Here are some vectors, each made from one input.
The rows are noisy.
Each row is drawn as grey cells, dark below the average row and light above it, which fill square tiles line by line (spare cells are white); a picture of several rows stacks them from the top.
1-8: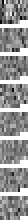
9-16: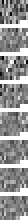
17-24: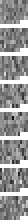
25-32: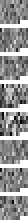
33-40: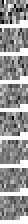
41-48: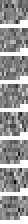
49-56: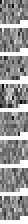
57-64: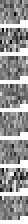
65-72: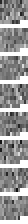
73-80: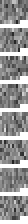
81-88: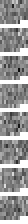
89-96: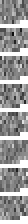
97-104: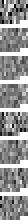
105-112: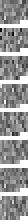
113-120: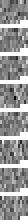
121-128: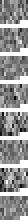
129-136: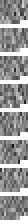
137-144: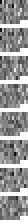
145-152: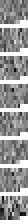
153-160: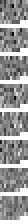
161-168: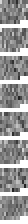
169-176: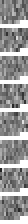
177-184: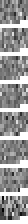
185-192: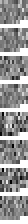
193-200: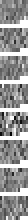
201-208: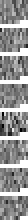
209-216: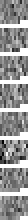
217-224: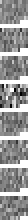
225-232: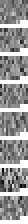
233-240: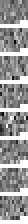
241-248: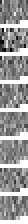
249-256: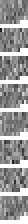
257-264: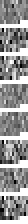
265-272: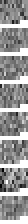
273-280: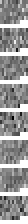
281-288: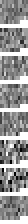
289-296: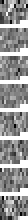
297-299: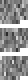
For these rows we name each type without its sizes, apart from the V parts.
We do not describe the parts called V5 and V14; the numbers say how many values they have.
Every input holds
either a point on a line, or a true/false value and a value of V5, or a value of V14.
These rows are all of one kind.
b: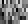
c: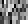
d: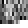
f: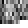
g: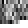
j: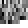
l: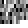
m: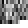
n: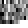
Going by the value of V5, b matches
c and j.
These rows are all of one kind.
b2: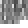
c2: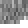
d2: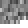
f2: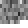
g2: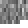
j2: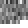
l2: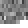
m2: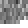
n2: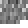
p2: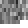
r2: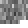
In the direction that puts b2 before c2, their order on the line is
l2, b2, c2, r2, g2, m2, n2, p2, f2, d2, j2.
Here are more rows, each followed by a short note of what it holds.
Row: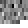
a value of V14
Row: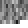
a value of V14
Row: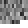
a value of V14
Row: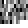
a true/false value and a value of V5
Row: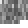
a point on a line
